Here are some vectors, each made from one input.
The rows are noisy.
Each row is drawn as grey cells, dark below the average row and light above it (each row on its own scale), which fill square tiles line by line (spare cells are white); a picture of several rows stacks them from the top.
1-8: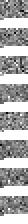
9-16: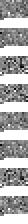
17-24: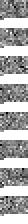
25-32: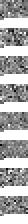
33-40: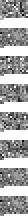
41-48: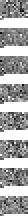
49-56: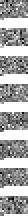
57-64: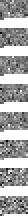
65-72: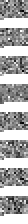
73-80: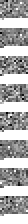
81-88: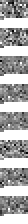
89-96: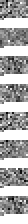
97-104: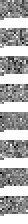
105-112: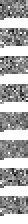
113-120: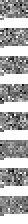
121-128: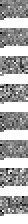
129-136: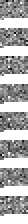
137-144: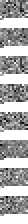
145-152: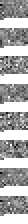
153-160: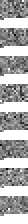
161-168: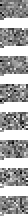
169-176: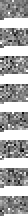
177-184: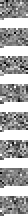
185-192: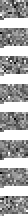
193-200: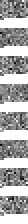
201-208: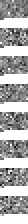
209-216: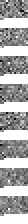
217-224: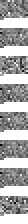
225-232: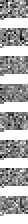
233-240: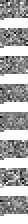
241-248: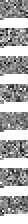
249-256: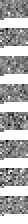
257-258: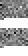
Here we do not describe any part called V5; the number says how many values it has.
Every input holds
a value of V5, together with either one of 9 labels, or a point on a 6-point line.
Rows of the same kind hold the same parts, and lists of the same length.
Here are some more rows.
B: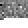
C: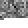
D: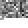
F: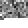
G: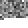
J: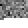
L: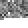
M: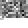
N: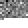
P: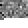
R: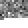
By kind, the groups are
B, C, F, G, P
D, J, L, M, N, R

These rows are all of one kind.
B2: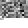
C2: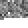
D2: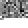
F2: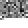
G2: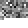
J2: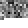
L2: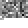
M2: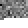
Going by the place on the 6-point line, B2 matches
C2 and G2.
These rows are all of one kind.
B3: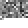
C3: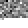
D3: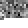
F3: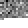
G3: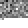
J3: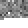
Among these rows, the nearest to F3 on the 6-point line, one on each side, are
B3 and D3.
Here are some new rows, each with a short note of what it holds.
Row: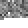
a point on a 6-point line and a value of V5
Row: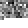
a point on a 6-point line and a value of V5
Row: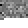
one of 9 labels and a value of V5
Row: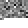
one of 9 labels and a value of V5
